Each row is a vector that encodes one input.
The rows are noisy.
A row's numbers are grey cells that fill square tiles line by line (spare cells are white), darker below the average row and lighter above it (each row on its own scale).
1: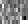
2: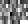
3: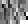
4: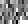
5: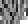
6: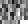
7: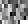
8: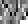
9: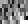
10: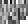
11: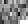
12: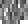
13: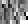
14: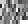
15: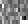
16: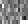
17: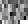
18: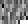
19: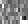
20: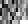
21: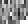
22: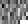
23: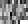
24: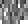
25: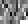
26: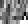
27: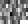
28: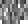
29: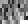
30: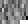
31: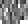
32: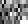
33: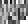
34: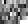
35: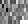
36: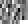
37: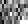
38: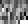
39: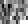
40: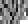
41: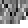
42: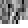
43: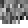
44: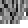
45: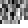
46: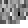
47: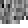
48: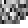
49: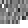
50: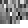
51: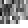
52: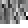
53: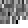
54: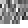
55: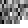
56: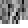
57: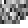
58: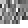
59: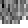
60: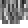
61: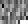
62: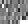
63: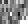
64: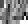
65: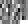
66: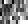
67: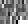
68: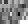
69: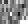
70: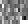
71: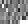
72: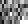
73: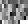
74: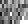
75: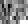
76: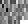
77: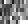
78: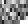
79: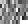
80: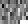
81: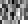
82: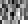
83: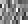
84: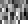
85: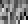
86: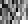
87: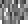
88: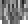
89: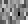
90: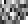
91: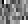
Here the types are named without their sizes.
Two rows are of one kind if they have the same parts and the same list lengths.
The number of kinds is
2.
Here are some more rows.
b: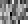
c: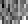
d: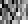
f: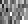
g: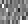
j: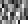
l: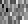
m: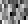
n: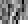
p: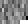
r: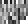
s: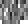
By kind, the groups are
b, c, d, g, j, m, n, p, s
f, l, r

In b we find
a point on a line and three true/false values.
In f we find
a point on each of two lines.
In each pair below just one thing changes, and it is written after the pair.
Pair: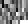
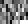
the place on the line
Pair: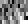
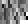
one of the three true/false values
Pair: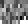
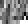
one of the three true/false values
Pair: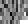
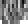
one of the three true/false values
